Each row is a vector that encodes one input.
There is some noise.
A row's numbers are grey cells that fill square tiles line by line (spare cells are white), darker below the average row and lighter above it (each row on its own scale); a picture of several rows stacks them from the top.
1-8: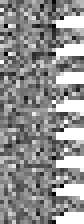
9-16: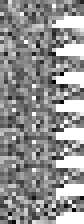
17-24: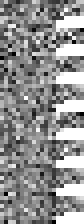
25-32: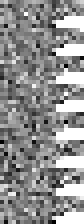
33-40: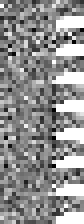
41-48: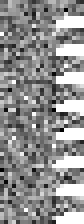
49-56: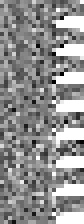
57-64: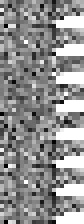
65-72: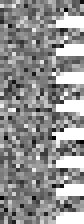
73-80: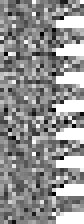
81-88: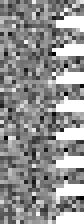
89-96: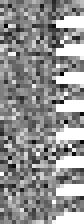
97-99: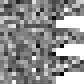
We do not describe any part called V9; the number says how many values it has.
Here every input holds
either a point on an 8-point line and a true/false value, or a value of V9.
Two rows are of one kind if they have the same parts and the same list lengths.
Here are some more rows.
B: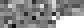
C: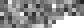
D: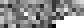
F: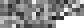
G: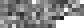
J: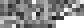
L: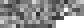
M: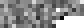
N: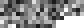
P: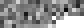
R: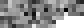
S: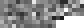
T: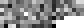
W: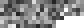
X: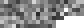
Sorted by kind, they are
B, C, P, R
D, F, G, J, L, M, N, S, T, W, X

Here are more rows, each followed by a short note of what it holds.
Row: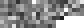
a point on an 8-point line and a true/false value
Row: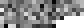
a point on an 8-point line and a true/false value
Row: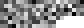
a value of V9
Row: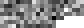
a point on an 8-point line and a true/false value
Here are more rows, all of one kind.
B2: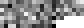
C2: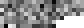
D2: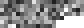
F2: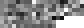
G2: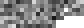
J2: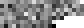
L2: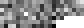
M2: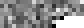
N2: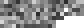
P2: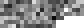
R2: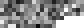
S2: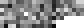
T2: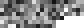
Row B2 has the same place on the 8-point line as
G2, L2, P2 and S2.
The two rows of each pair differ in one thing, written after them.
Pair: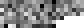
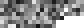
the true/false value
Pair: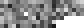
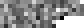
the place on the 8-point line
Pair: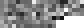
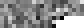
the true/false value
